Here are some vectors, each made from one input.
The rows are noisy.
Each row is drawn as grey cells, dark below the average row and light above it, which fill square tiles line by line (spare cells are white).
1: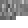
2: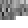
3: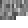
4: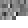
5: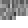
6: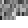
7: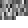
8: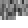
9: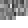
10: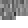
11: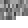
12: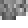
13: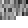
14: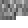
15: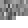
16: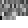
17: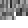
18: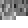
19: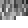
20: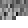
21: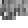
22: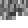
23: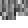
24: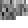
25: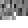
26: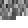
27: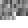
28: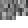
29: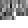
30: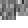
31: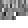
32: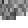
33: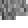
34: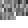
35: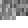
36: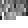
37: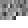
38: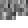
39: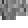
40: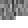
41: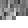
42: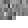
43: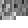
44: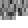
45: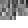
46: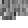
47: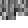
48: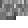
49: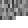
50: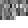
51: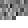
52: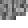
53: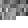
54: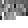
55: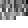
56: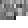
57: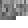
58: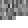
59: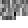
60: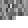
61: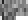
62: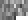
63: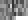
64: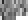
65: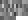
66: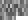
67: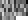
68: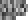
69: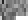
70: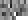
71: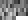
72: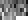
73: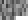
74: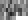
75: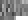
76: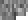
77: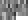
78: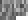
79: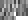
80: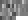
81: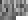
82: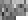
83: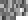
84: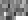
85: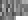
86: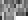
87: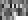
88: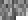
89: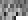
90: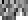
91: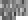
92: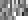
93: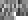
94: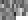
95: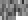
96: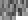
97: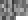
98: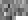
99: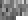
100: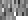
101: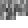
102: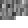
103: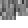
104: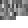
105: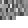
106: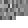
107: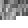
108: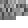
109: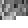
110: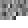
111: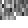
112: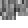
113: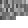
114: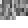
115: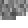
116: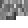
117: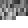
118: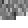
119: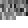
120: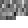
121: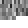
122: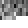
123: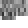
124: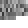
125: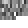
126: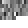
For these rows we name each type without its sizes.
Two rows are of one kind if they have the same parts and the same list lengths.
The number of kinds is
2.
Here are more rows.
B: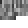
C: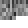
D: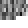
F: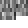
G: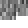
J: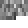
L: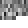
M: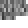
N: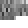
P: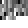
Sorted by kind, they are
B, C, D, F, G, J, M, N
L, P

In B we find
a point on a circle, a point on a line and a true/false value.
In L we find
a label and a point on a line.
